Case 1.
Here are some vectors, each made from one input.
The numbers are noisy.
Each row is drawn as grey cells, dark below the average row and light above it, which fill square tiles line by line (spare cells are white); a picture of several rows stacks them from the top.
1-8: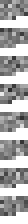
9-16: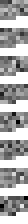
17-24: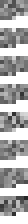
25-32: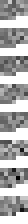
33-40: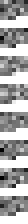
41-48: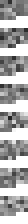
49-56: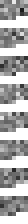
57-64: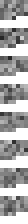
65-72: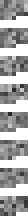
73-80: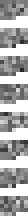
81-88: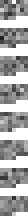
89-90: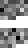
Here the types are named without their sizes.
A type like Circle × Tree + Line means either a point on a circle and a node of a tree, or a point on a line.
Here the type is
Circle.
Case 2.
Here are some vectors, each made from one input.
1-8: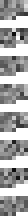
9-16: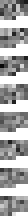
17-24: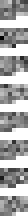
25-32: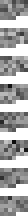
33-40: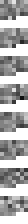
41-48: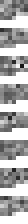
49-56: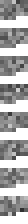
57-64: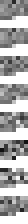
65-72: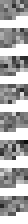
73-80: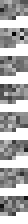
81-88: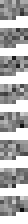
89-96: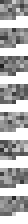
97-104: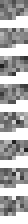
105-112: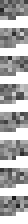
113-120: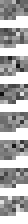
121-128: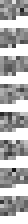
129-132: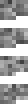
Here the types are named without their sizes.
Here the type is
Circle.
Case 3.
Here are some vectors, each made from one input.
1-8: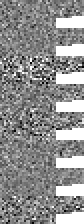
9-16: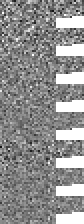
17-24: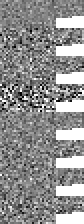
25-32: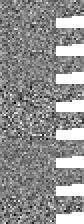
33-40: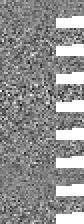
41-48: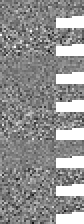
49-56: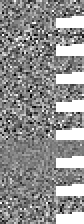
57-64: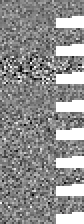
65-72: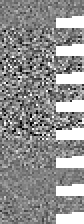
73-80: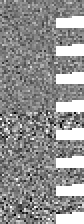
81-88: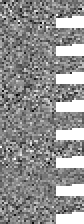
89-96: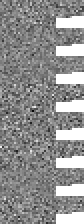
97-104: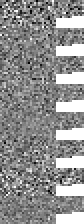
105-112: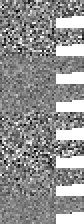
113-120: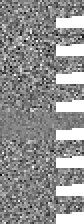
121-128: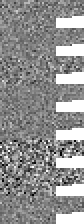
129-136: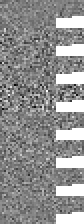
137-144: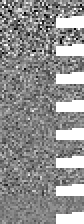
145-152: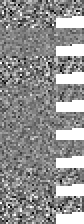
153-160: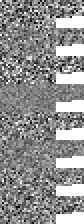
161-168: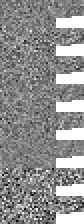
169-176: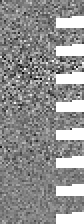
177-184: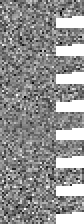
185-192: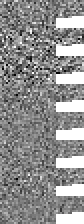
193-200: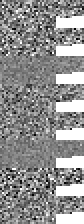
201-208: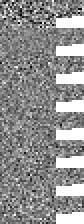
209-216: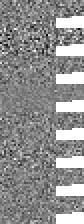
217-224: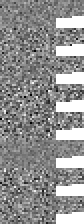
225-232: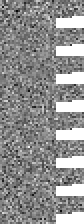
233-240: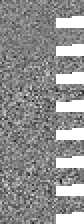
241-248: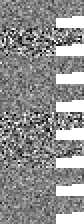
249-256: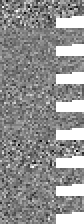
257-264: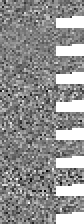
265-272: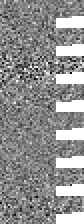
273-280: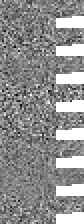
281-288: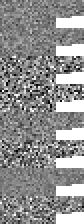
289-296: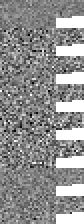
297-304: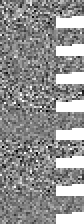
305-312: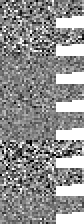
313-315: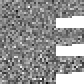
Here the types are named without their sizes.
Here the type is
Line.
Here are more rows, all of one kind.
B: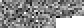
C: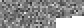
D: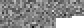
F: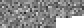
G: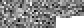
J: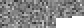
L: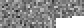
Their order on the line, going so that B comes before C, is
D, G, J, F, L, B, C.
